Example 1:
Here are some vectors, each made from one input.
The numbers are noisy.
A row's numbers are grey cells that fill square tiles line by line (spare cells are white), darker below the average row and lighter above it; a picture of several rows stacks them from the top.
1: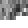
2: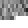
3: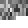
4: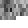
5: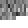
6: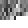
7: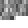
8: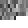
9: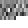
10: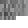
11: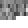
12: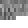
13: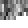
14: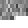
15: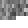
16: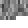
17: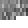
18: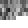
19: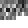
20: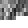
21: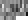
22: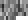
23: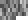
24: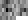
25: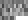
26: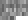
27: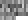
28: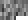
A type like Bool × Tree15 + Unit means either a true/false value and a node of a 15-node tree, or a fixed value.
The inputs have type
Label6.
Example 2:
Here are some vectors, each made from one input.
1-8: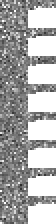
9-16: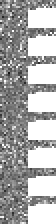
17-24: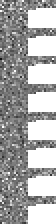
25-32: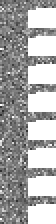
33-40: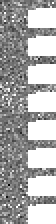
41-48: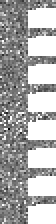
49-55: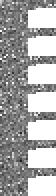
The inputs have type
Label8.
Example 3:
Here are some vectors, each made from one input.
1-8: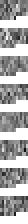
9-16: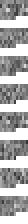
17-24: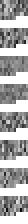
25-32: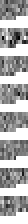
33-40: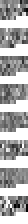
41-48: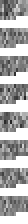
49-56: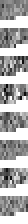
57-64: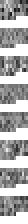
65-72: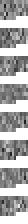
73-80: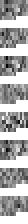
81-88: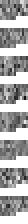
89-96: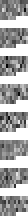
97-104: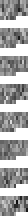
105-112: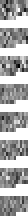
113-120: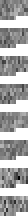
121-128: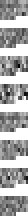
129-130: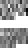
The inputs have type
Label7.
